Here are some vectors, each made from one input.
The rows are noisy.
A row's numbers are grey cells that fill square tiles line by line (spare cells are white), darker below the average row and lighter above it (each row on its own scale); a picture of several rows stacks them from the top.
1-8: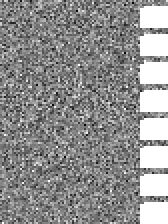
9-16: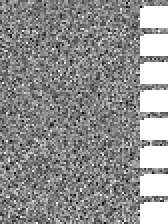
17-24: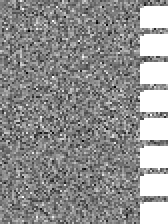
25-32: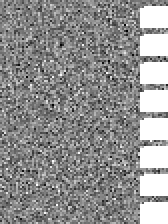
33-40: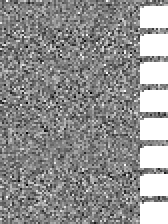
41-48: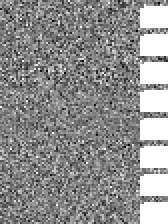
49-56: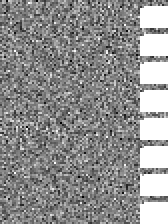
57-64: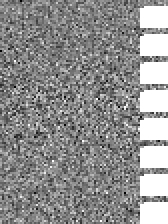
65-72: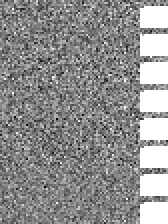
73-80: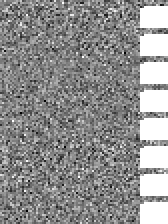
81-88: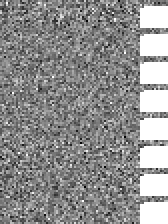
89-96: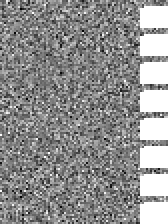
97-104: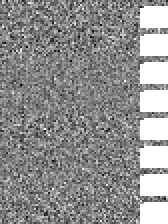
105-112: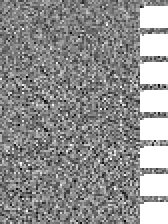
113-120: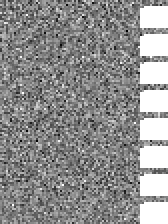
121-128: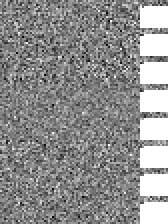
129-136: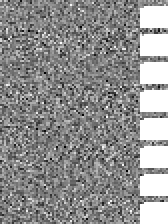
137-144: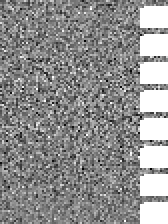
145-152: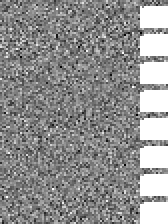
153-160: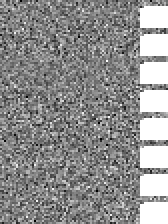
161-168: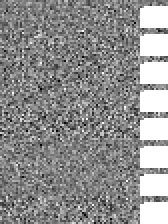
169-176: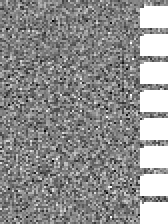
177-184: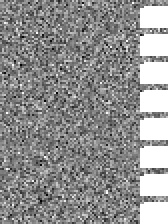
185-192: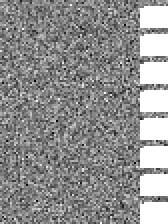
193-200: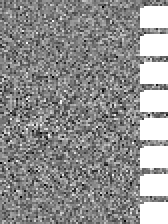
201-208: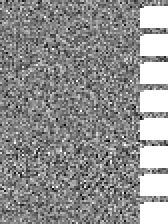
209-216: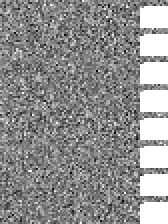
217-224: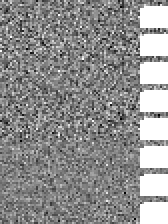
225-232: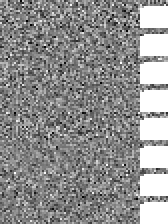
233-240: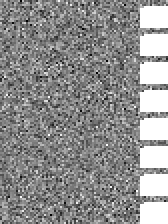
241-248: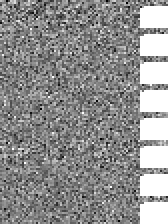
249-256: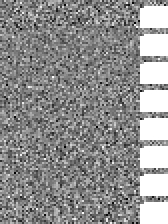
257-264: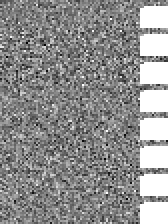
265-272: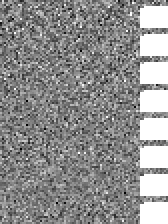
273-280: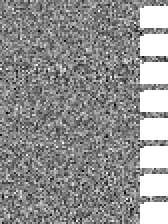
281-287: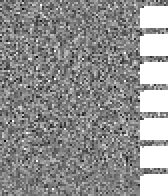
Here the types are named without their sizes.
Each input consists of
a label, together with either a point on a circle, or a fixed value.
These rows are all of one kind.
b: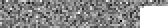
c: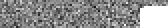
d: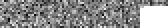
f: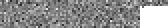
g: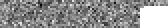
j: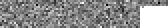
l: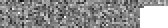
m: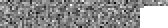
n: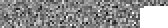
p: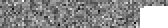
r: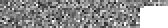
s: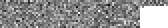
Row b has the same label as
g, r and s.
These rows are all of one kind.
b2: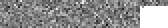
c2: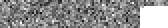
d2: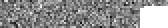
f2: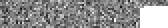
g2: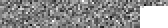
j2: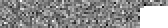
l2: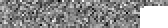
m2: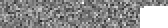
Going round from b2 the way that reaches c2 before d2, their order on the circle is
b2, l2, m2, f2, c2, d2, j2, g2.
